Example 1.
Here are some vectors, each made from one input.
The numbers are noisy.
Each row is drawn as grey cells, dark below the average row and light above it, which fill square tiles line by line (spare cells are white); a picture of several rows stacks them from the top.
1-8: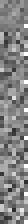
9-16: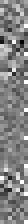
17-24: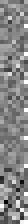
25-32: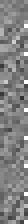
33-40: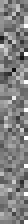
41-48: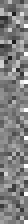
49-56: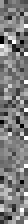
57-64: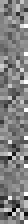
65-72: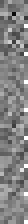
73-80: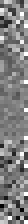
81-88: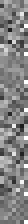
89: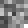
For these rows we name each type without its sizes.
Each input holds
either a point on a circle, or a fixed value.
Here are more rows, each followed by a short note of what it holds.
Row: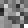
a point on a circle
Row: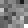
a fixed value
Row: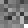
a fixed value
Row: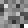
a point on a circle
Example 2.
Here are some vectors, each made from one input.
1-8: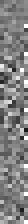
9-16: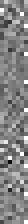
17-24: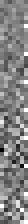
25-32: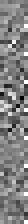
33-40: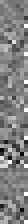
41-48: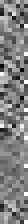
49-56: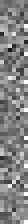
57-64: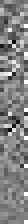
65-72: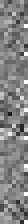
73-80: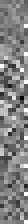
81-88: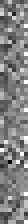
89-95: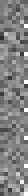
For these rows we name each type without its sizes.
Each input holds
a point on a line.
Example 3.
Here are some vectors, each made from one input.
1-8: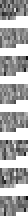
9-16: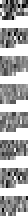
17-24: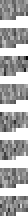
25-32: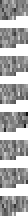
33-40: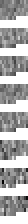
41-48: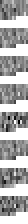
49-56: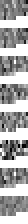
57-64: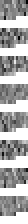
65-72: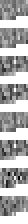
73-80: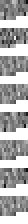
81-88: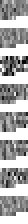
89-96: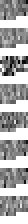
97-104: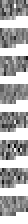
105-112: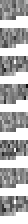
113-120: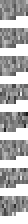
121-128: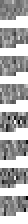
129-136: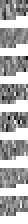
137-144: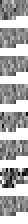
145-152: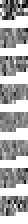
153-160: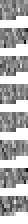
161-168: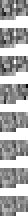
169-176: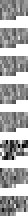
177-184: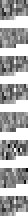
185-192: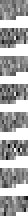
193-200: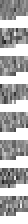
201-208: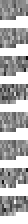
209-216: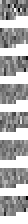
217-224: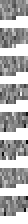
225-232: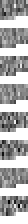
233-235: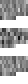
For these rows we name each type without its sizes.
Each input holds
either a fixed value, or a node of a tree.
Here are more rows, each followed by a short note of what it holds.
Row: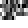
a fixed value
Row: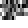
a fixed value
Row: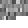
a node of a tree
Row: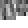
a node of a tree
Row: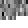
a node of a tree
